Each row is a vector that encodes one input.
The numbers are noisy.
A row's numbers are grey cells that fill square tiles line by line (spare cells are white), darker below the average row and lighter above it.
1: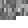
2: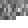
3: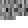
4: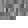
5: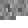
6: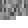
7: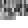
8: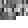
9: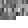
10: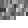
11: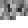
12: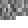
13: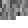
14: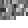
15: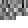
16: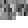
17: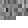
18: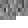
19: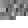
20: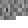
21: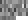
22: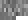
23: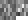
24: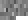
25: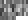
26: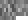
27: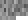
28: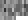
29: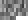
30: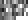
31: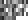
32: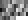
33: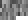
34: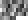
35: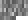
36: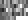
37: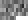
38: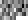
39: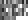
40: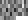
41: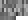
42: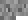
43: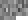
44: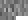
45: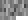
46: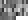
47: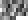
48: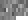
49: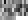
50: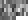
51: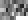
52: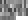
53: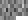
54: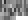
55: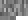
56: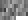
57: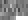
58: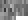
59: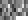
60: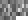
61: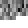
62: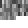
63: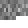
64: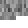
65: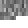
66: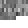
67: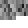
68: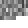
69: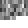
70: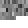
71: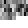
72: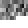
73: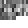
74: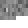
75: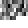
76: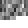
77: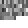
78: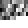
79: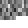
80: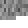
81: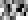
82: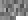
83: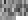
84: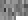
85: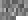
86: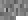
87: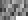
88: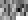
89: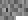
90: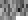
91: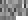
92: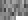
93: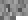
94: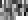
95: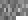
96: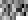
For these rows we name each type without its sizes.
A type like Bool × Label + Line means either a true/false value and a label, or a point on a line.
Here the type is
Bool × Bool × Bool + List(Line).
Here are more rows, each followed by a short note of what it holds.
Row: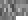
three true/false values
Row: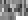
a list of one item
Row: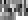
a list of one item
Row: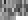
a list of three items
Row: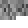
a list of two items
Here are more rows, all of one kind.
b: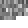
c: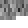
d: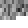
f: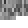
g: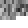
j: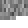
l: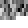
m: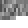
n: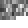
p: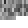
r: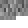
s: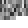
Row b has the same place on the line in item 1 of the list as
d, g, j and p.
